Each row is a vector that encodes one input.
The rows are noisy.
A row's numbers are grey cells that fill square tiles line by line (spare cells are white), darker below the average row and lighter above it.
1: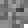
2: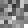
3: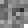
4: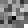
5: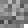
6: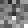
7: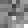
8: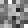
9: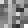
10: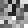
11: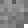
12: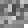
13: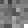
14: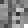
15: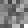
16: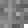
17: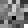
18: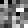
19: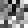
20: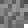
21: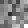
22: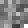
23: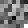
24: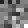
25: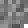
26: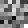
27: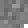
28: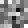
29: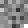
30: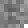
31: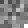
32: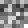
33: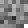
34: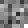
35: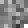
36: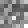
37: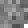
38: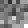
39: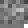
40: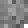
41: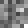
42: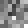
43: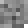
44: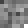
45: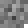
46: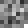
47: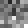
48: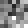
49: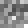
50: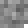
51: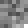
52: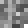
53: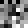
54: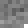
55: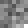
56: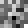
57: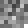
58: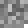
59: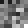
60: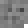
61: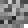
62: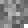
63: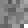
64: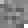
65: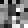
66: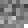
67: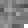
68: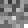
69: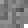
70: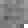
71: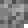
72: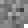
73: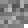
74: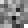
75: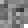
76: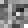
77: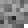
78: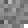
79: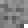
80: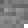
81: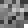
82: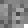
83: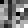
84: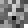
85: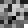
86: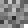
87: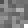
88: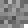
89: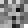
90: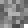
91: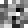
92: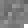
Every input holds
either a point on a 14-point circle, or a fixed value.
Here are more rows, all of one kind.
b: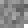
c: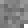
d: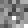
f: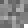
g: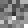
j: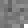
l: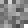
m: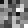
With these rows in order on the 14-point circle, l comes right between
d and f.
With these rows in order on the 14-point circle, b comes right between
c and d.
